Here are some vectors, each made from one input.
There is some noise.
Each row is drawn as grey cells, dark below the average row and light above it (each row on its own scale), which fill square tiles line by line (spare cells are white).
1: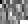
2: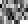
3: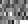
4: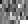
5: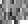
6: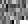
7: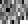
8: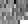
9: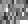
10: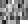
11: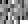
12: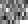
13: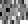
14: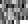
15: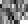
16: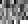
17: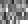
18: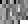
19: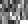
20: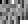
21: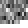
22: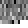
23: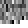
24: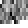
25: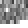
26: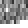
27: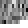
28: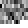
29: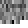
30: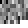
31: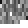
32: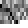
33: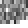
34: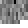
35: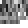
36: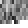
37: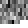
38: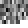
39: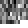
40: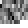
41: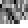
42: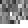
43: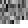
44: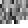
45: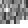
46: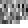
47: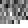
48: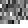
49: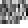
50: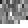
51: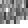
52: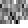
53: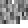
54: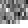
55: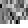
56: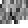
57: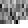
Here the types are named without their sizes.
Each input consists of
a point on a line, together with either a fixed value, or three true/false values.
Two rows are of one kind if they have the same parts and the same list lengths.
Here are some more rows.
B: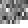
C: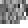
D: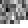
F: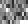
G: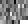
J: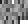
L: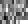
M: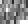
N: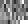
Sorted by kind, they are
B, F, L, M
C, D, G, J, N

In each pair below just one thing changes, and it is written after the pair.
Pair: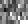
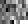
one of the three true/false values
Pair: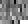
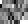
the place on the line
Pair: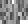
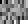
the place on the line
